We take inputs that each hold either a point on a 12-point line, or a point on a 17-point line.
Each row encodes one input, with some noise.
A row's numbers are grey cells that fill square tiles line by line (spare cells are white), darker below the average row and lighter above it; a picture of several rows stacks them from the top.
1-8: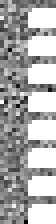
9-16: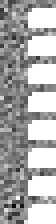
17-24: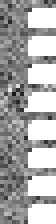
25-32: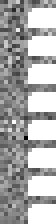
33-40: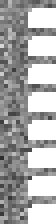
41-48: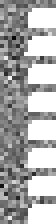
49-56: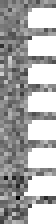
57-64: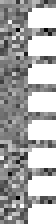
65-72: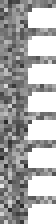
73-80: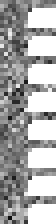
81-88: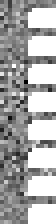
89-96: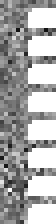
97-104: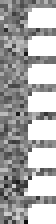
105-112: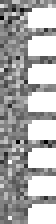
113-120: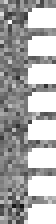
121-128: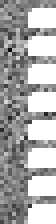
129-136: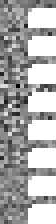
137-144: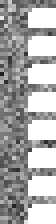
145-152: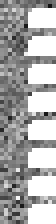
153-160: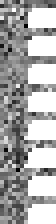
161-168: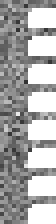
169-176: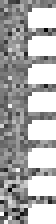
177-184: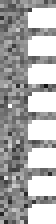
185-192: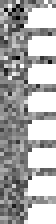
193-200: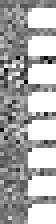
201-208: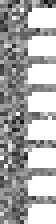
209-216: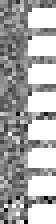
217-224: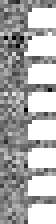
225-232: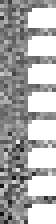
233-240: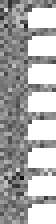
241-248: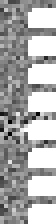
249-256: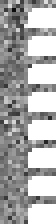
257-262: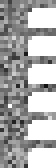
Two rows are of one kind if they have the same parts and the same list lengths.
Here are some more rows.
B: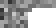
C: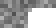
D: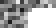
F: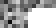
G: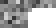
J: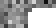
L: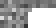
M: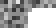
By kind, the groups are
B, J
C, D, F, G, L, M

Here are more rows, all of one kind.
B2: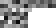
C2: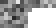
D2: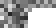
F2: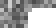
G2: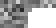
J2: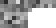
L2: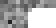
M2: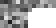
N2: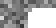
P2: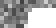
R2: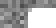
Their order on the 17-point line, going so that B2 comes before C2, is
B2, N2, P2, R2, L2, F2, J2, C2, G2, D2, M2.
